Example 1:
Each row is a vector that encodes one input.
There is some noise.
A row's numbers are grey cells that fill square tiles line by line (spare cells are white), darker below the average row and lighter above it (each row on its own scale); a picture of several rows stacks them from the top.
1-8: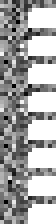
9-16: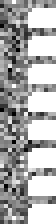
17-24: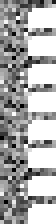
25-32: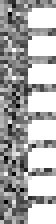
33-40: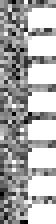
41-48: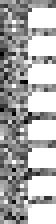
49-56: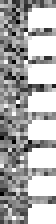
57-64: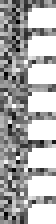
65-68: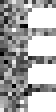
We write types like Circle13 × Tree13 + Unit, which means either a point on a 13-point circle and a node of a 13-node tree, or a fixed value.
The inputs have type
Circle11.
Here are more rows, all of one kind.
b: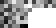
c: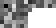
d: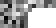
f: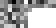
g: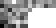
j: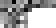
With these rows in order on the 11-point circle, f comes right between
d and j.
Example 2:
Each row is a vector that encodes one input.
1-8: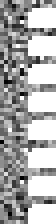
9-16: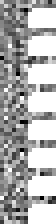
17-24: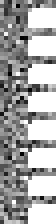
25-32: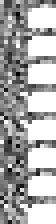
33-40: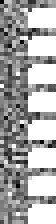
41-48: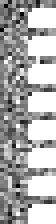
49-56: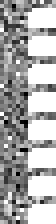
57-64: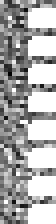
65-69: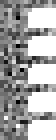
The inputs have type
Bool × Bool × Bool.
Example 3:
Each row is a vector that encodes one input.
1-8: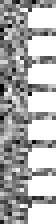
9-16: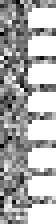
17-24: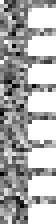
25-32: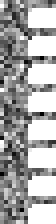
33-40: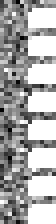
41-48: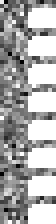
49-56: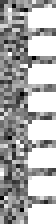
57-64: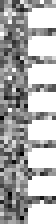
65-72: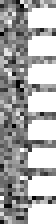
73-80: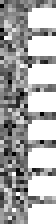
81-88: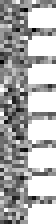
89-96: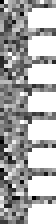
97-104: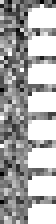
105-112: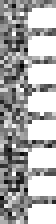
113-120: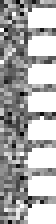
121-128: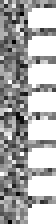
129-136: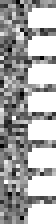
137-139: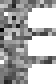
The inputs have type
Bool × Bool × Bool + Unit.
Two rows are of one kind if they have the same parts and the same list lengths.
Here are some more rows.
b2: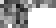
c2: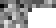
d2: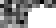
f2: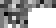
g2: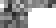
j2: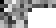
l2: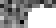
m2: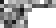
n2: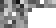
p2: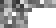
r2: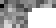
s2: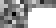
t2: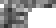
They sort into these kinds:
b2, c2, f2, g2, j2, m2, n2, p2, r2, s2, t2
d2, l2

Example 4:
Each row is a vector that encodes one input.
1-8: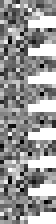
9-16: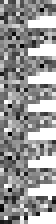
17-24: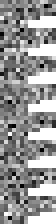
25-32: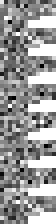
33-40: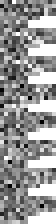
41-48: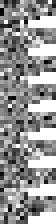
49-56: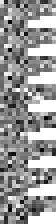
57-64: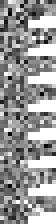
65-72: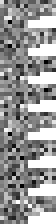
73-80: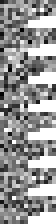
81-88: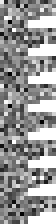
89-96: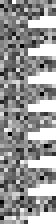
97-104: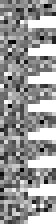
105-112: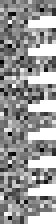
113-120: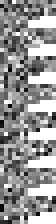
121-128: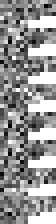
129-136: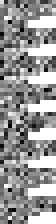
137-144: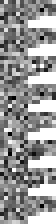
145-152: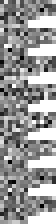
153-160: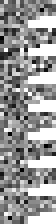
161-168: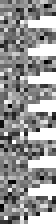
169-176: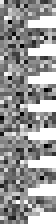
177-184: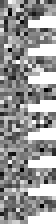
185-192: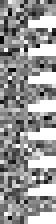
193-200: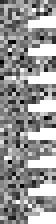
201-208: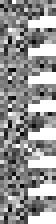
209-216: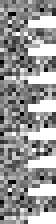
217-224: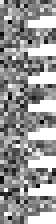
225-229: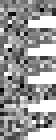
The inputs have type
Label12.
